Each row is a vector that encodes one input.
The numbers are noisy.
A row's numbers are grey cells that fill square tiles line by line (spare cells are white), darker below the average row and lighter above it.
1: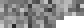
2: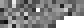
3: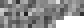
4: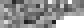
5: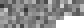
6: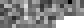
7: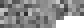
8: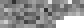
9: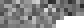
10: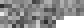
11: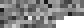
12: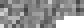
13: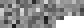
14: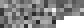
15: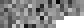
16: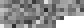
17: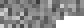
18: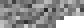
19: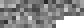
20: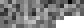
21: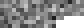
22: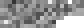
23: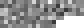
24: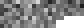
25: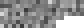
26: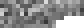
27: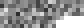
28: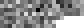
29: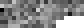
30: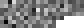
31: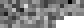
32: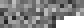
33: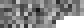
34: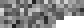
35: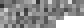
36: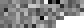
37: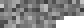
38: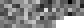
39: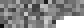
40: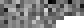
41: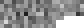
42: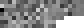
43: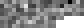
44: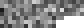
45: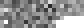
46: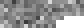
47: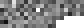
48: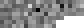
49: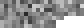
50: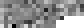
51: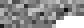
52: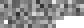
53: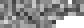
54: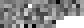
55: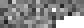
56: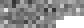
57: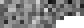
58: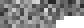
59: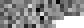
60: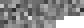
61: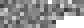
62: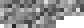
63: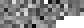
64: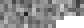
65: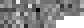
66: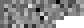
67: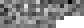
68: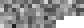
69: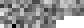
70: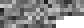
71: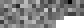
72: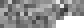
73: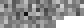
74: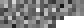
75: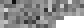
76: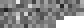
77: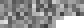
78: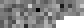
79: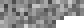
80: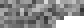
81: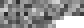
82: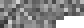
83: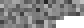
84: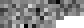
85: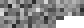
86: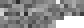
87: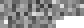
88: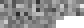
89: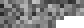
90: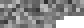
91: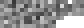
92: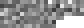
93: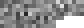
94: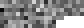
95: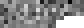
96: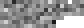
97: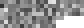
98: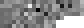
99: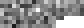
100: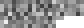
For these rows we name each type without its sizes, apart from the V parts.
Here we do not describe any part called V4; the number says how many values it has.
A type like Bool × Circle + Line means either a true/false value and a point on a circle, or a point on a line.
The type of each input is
(Line + V4) × Tree.
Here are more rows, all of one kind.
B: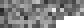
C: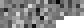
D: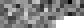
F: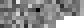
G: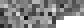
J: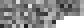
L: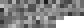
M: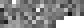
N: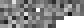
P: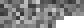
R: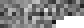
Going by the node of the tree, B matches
F and P.
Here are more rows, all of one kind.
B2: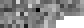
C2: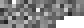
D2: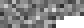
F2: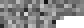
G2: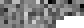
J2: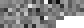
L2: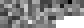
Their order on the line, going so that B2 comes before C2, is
J2, B2, F2, C2, D2, L2, G2.
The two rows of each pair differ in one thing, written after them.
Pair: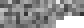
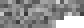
the node of the tree
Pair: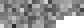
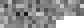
the node of the tree
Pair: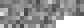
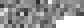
the node of the tree
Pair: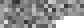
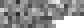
the value of V4
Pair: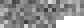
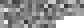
the node of the tree
